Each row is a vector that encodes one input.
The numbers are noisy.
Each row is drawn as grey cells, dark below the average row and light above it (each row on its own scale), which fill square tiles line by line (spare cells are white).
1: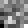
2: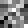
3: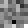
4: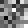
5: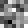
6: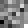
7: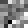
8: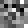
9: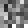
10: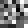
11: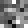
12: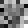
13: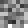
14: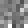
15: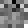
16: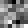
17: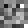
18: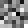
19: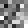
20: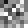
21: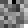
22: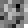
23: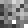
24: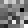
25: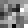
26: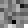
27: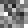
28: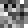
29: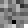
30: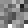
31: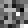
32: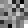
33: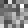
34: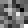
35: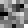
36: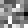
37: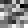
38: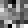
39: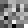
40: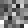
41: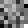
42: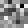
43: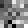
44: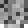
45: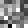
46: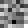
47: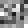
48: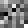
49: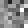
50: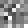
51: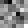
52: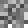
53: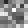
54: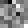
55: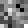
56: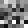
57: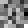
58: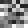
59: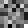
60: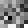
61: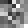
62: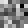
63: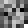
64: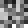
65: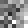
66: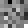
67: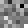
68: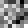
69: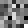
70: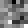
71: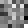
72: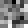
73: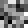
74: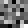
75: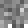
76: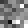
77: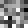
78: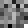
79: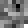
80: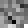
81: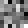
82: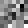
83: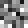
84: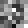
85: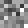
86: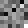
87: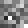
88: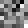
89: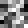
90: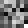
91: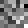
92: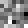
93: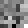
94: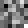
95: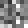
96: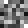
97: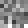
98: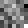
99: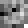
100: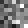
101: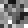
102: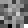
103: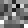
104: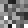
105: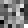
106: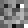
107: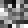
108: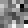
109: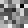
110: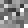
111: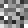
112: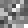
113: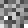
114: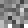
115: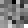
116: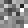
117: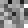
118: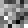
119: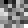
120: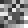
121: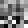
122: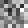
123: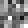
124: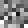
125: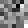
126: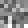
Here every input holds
one of 9 labels, together with either one of 5 labels, or three true/false values.
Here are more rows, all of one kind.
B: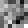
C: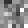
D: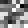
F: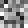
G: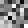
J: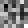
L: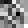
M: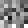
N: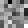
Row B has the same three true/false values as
D and G.
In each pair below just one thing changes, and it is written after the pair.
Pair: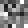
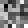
one of the three true/false values
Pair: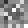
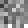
one of the three true/false values
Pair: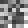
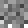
the label
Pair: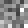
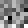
the label
